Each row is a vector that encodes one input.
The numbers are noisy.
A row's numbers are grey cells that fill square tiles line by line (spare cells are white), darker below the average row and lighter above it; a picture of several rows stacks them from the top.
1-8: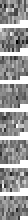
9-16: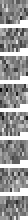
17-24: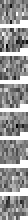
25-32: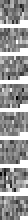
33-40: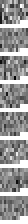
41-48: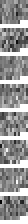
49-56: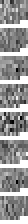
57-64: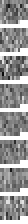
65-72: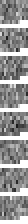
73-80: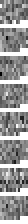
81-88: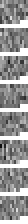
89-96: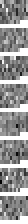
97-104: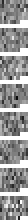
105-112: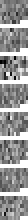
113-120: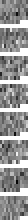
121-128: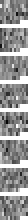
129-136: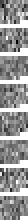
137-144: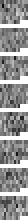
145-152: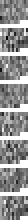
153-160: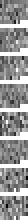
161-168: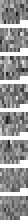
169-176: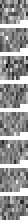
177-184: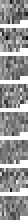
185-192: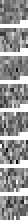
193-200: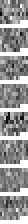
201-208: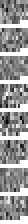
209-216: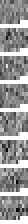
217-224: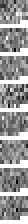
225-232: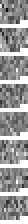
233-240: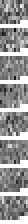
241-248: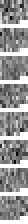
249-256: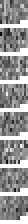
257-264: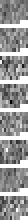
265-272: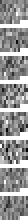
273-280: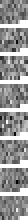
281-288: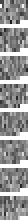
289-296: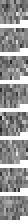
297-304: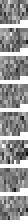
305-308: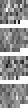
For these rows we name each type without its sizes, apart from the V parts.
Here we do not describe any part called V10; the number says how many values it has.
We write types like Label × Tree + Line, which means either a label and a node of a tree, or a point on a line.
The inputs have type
(Bool × Bool × Bool + Circle) × Line × Tree × (Tree + V10).
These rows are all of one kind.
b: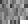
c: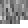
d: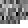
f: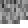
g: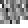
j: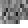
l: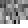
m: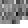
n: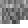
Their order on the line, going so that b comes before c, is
b, c, g, d, m, j, n, l, f.
